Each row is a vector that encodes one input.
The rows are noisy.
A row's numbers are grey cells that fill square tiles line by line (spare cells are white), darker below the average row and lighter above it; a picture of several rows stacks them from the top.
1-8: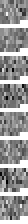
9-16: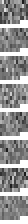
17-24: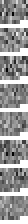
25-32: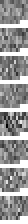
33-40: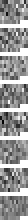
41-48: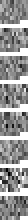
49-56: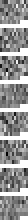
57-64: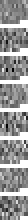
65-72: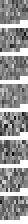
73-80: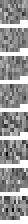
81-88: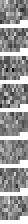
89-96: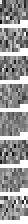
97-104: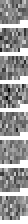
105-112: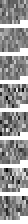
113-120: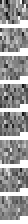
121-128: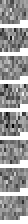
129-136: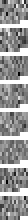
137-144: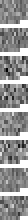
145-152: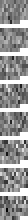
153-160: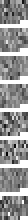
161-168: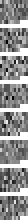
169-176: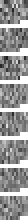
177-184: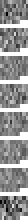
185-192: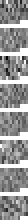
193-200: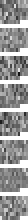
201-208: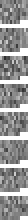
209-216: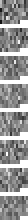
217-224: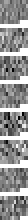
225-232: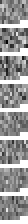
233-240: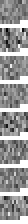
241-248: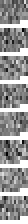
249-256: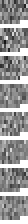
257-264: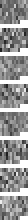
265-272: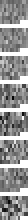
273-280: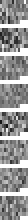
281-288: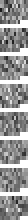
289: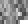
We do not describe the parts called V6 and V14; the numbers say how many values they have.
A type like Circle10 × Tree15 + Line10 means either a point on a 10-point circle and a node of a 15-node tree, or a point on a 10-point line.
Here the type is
Bool × Bool × Bool + Line11 × V6 × V14.
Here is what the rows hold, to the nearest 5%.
About 65% of them hold a point on an 11-point line, a value of V6 and a value of V14. The rest hold three true/false values.
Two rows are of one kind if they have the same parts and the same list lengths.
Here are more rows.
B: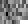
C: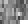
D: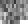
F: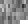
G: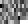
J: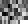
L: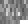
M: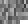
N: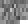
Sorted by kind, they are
B, J
C, D, F, G, L, M, N

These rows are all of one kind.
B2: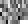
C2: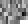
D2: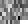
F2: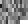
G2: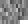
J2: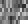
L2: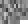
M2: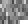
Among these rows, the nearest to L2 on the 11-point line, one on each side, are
C2 and D2.
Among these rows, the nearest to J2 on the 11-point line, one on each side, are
F2 and G2.
